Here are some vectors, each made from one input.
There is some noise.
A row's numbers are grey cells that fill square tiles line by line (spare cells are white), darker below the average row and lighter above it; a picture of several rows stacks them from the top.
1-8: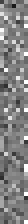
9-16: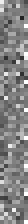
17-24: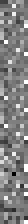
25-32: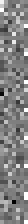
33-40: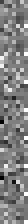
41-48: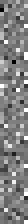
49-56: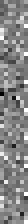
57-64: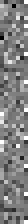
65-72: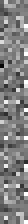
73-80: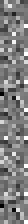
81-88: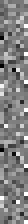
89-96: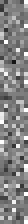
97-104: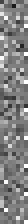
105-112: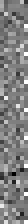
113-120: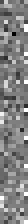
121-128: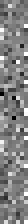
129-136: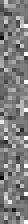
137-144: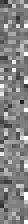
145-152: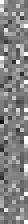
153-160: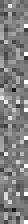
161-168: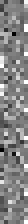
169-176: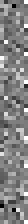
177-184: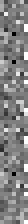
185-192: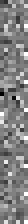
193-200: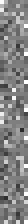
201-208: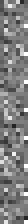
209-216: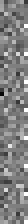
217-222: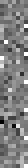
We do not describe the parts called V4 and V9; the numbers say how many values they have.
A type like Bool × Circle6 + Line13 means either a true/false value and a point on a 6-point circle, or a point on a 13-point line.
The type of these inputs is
Bool × V9 + (Line5 + Line7) × V4.
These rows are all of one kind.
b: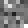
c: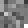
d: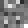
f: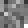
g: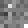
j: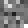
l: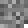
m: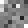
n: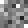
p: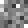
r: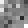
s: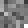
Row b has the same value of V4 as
d and j.
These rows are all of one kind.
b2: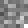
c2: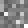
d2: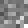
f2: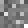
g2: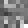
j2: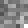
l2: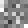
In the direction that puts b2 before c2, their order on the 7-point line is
l2, d2, b2, c2, j2, f2, g2.
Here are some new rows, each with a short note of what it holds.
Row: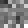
a true/false value and a value of V9
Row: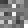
a true/false value and a value of V9
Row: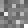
a point on a 7-point line and a value of V4
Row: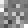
a point on a 7-point line and a value of V4
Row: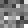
a true/false value and a value of V9
